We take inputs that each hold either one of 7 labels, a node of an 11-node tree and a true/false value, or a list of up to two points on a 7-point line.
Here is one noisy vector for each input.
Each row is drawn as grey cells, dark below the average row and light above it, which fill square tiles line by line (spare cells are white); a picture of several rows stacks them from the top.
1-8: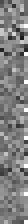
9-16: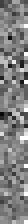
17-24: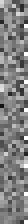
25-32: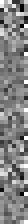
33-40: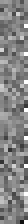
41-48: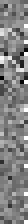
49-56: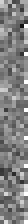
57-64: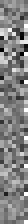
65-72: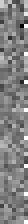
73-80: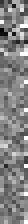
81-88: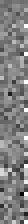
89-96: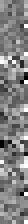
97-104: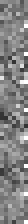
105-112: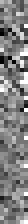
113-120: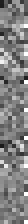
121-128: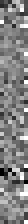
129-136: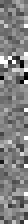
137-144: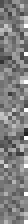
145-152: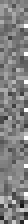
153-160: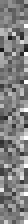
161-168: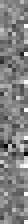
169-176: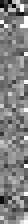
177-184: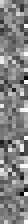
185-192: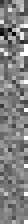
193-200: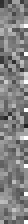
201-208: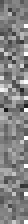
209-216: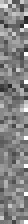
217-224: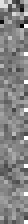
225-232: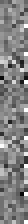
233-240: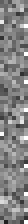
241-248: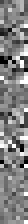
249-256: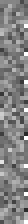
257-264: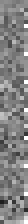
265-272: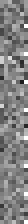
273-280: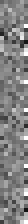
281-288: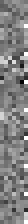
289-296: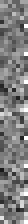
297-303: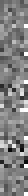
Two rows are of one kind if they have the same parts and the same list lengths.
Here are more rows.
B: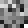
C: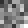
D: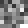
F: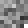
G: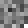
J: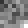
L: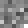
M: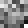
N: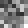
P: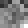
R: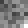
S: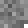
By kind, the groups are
B, G, J, P, R
C, D, L, M
F
N, S

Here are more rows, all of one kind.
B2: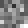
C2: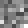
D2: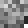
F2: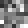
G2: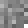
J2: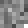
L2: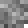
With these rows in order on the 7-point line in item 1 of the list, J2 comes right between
D2 and L2.
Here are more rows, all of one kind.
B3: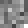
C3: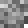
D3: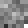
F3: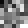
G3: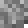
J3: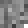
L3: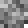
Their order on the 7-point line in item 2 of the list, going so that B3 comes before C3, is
J3, L3, B3, G3, C3, F3, D3.
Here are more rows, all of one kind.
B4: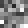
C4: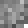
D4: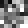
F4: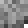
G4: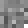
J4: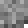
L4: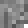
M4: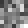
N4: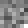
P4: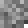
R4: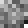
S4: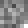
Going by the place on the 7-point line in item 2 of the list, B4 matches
C4, F4, J4 and M4.
